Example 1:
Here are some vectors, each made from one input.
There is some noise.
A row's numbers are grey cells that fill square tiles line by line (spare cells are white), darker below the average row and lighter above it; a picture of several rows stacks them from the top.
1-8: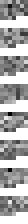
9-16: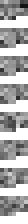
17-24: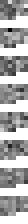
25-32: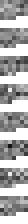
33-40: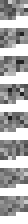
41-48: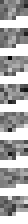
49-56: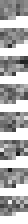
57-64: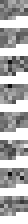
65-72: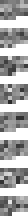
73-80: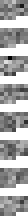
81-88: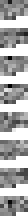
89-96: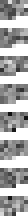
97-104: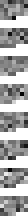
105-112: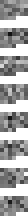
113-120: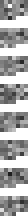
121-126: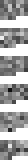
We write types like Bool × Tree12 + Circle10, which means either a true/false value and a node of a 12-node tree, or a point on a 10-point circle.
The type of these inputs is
Tree12 × Tree13.
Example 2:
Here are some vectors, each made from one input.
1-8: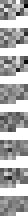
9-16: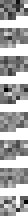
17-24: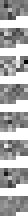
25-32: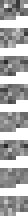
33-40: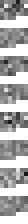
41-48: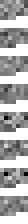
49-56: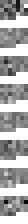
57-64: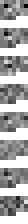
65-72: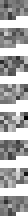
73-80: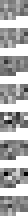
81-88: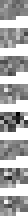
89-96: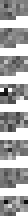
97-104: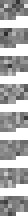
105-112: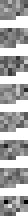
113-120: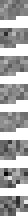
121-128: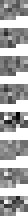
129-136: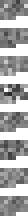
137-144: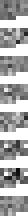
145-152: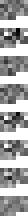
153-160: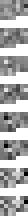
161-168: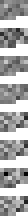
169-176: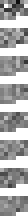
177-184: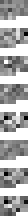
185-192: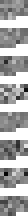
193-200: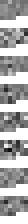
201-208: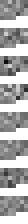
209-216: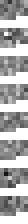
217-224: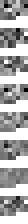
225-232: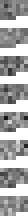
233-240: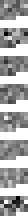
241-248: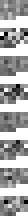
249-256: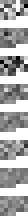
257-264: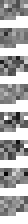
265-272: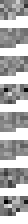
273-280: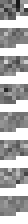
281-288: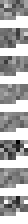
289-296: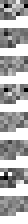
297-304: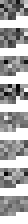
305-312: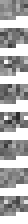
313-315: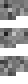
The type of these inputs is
Bool × Circle5 + Unit.
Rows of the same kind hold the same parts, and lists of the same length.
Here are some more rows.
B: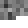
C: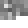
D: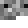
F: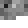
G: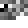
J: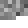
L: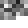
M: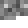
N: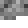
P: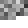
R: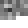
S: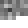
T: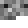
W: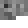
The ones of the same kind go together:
B, C, D, F, J, L, M, N, P, R, S, T, W
G

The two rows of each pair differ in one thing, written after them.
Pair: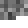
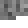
the place on the 5-point circle
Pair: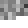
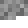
the place on the 5-point circle
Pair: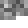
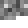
the place on the 5-point circle
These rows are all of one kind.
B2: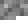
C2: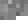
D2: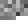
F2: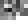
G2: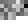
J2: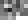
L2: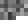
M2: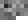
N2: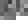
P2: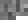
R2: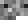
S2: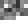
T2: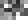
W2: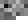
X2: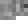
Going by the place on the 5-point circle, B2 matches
M2, P2, S2 and W2.
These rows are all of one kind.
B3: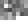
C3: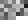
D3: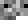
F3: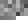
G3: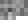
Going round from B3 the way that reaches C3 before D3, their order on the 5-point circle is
B3, G3, C3, F3, D3.
